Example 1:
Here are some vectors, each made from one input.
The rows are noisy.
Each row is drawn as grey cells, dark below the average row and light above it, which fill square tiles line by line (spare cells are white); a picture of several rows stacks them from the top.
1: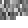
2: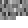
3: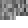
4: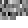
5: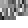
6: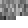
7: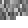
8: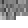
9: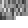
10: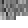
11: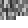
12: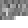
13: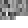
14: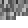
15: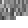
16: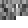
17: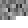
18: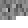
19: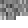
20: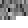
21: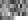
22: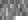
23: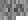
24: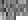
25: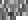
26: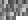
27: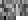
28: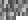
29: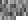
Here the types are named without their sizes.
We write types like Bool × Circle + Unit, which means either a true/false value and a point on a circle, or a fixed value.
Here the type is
Line.
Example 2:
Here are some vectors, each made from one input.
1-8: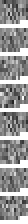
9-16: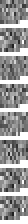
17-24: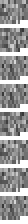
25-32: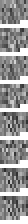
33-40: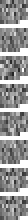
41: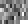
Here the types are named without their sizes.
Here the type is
Label.
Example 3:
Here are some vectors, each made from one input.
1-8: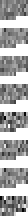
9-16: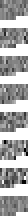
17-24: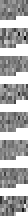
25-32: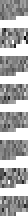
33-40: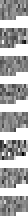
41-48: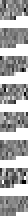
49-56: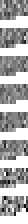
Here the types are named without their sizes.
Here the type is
Circle.
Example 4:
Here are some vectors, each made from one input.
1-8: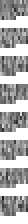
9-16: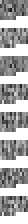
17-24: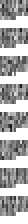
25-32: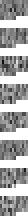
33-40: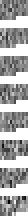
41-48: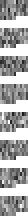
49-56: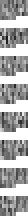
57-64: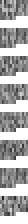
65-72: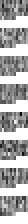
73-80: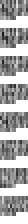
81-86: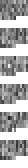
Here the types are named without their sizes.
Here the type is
Line.
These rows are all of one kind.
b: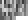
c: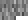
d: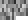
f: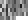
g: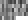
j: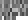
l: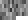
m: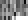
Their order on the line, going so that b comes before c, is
m, b, c, l, j, f, d, g.
